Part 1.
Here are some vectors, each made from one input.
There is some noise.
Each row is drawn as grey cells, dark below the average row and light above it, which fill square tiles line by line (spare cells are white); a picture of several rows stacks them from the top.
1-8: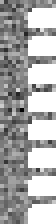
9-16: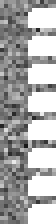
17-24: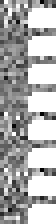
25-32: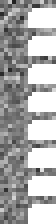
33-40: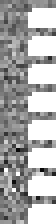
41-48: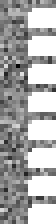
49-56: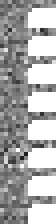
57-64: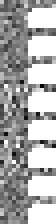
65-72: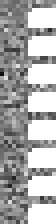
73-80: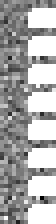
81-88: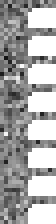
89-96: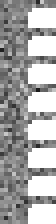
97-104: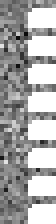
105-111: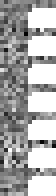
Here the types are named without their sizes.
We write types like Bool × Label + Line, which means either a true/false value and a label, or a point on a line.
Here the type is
List(Line).
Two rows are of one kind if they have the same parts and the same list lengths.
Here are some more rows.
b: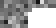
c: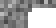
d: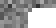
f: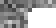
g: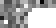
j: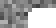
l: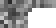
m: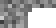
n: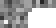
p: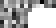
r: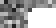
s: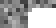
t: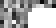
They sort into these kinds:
b, c, m, s
d, f, g, j, l, n, r
p, t

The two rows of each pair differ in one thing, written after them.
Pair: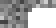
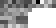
the place on the line in item 2 of the list
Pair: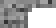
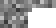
the place on the line in item 2 of the list
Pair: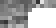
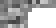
the place on the line in item 2 of the list
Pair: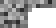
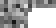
the place on the line in item 2 of the list
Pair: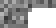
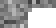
the place on the line in item 2 of the list
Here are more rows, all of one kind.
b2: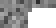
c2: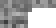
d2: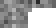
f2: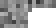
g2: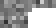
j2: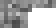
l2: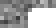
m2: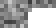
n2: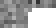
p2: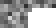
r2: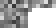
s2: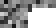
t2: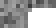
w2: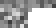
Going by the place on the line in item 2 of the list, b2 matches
d2, g2 and r2.
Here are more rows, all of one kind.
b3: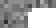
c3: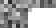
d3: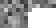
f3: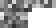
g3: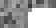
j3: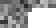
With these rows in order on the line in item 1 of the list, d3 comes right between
c3 and g3.
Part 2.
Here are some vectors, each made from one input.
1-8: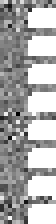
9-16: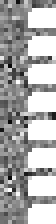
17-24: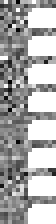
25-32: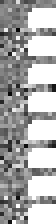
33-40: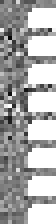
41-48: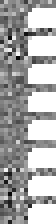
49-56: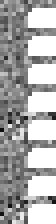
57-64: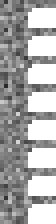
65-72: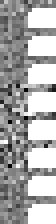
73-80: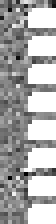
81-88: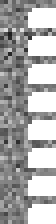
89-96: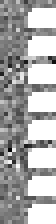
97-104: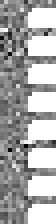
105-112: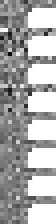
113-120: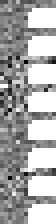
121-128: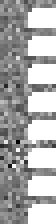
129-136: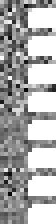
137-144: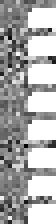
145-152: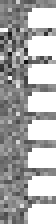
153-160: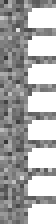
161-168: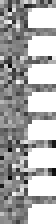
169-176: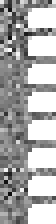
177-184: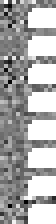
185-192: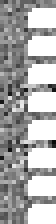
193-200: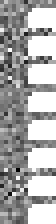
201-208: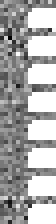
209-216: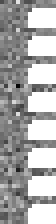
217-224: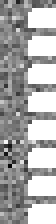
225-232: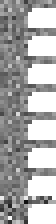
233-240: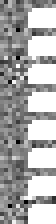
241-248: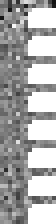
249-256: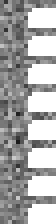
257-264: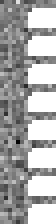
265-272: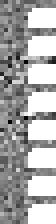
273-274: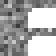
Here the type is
Line11 + Line18.
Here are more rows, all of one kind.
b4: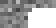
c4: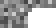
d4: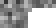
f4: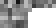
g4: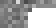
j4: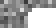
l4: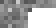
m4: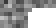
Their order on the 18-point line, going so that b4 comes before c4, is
f4, d4, m4, b4, g4, l4, j4, c4.
